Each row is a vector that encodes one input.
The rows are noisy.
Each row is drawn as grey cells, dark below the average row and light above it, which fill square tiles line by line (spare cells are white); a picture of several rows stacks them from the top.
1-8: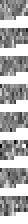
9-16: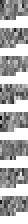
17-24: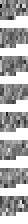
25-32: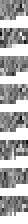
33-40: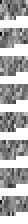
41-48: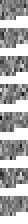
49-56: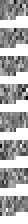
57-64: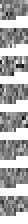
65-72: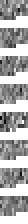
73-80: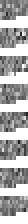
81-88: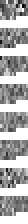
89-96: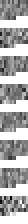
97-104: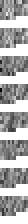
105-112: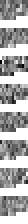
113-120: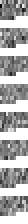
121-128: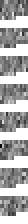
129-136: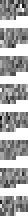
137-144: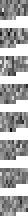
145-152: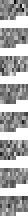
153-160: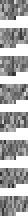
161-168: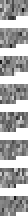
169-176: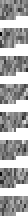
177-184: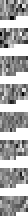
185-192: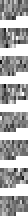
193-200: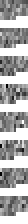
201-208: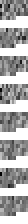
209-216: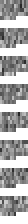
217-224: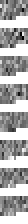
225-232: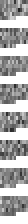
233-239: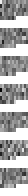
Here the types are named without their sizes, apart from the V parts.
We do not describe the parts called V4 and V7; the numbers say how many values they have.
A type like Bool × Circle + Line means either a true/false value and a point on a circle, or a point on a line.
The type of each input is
((Bool × Bool × Bool + Unit) × V7 + V4) × Circle.
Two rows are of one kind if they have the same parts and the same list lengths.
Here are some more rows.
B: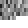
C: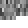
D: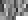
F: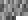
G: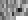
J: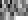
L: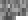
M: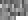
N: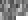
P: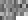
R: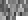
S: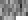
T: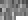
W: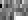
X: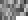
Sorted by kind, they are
B, C, G, J, M, T, X
D, L, P, R, S
F, N, W

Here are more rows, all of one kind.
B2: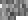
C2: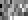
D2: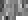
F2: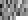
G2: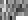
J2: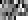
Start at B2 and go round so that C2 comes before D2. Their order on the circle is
B2, F2, C2, G2, D2, J2.
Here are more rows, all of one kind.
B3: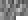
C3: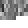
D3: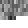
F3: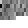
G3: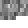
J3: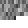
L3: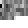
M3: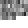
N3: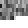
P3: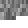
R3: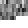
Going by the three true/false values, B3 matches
N3 and R3.
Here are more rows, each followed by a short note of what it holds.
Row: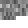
a point on a circle and a value of V7
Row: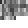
a point on a circle and a value of V7
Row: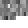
a point on a circle, three true/false values and a value of V7
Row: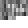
a point on a circle and a value of V7
